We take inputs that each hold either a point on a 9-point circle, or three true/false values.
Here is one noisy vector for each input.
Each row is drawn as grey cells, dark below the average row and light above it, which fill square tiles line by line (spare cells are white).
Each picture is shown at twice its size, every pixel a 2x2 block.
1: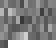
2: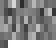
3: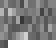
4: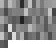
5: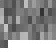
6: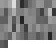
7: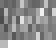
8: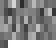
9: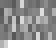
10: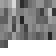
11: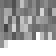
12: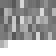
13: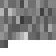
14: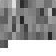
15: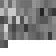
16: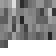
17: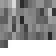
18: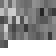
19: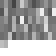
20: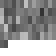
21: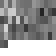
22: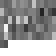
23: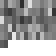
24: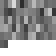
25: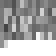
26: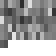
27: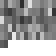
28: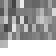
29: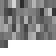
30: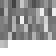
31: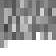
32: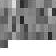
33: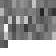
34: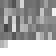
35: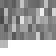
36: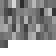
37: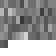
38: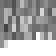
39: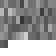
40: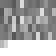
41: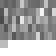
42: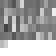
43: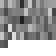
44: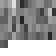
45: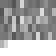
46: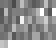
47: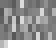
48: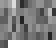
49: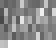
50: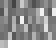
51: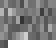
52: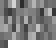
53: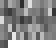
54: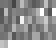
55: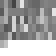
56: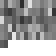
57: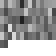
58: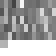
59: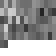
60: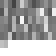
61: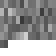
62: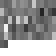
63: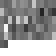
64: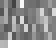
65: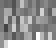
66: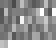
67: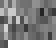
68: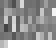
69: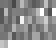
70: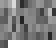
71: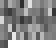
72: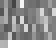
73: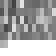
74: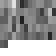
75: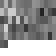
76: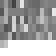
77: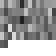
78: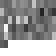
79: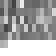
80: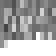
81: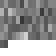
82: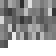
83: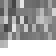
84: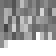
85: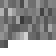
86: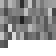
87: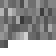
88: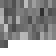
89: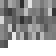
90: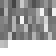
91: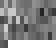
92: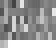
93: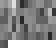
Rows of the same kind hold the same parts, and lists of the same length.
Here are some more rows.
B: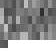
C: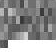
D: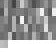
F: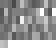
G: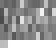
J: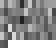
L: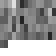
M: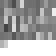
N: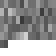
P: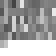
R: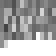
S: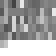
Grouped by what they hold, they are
B, C, J, L, N
D, F, G, M, P, R, S

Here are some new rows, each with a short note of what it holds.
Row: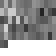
three true/false values
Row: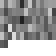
three true/false values
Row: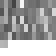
a point on a 9-point circle
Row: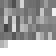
a point on a 9-point circle
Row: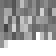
a point on a 9-point circle
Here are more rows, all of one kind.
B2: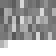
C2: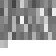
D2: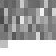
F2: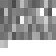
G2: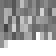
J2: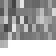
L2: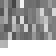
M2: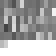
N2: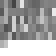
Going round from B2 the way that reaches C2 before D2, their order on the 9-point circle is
B2, G2, M2, N2, J2, L2, C2, F2, D2.
